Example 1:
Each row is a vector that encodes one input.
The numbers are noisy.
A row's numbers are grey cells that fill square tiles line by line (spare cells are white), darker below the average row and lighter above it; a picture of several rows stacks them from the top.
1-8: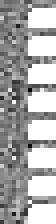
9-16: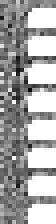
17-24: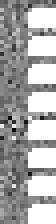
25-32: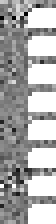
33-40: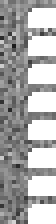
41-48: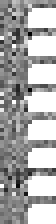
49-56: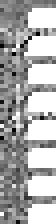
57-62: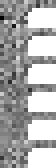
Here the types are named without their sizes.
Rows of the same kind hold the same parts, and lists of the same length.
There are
3 kinds of row.
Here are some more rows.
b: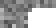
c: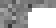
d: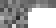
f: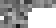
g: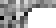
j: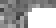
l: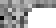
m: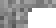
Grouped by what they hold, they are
b, c, d, g
f
j, l, m

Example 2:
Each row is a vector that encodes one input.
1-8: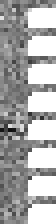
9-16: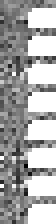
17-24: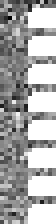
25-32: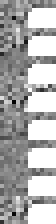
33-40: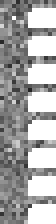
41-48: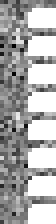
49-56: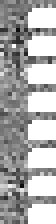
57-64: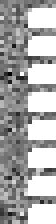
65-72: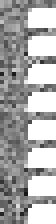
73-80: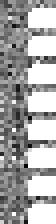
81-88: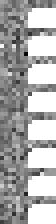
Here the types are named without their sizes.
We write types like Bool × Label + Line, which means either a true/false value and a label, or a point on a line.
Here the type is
Line + Tree.
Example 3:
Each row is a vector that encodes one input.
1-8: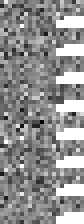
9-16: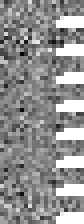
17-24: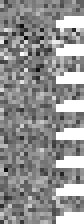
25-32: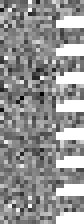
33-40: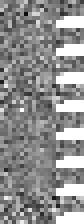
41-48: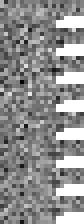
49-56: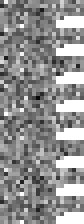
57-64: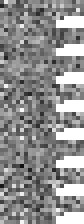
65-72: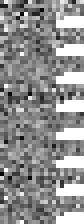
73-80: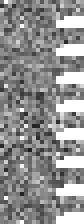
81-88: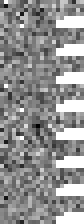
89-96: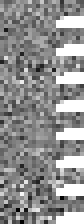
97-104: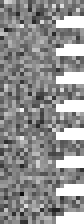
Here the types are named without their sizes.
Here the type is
Bool × Bool × Bool + Line.
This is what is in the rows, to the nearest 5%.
About 40% of them hold a point on a line. The rest hold three true/false values.
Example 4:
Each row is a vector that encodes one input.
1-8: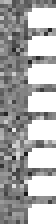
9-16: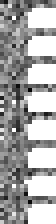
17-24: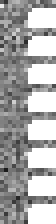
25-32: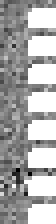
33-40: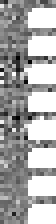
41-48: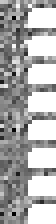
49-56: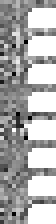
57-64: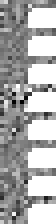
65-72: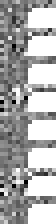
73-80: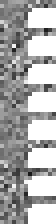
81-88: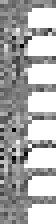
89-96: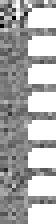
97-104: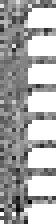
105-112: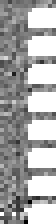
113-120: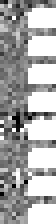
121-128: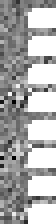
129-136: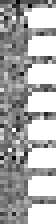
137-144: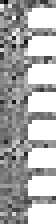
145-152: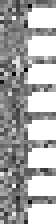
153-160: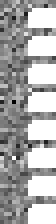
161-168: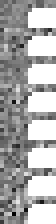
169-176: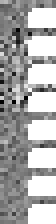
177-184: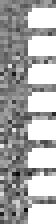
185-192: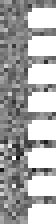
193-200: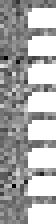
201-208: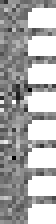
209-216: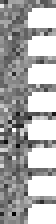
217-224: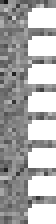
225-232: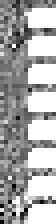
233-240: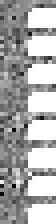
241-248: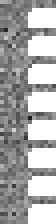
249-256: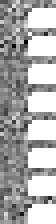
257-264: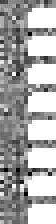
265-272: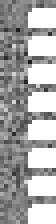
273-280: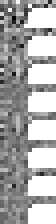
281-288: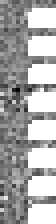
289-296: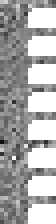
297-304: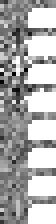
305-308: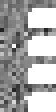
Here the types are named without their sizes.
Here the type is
Line × Line + Tree.
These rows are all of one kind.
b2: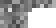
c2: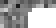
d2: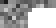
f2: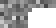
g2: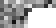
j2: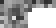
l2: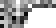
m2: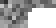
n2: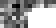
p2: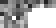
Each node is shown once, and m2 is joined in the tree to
d2 and l2.
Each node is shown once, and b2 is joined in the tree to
n2.
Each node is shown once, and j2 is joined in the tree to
g2.
